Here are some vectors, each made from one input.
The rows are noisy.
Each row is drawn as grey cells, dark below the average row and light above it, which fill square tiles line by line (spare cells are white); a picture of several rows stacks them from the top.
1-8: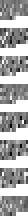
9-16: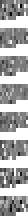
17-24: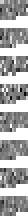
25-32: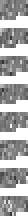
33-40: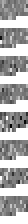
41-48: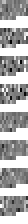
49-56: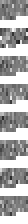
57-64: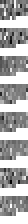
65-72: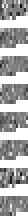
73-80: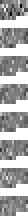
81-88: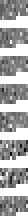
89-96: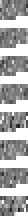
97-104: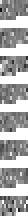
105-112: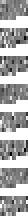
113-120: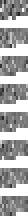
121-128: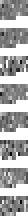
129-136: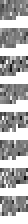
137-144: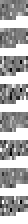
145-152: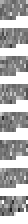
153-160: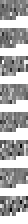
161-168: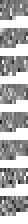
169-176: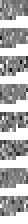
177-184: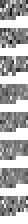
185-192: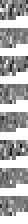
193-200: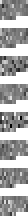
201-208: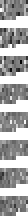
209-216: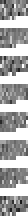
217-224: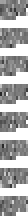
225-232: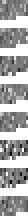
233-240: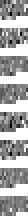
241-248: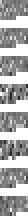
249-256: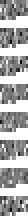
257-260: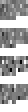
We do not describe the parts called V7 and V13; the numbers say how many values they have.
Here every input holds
either two labels (each one of 11), or four true/false values, a value of V7 and a value of V13.
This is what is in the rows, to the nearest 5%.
About 35% of them hold two labels (each one of 11). The rest hold four true/false values, a value of V7 and a value of V13.
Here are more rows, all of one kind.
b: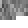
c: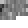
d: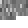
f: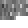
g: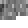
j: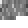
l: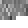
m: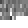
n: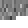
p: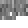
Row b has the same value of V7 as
d and j.
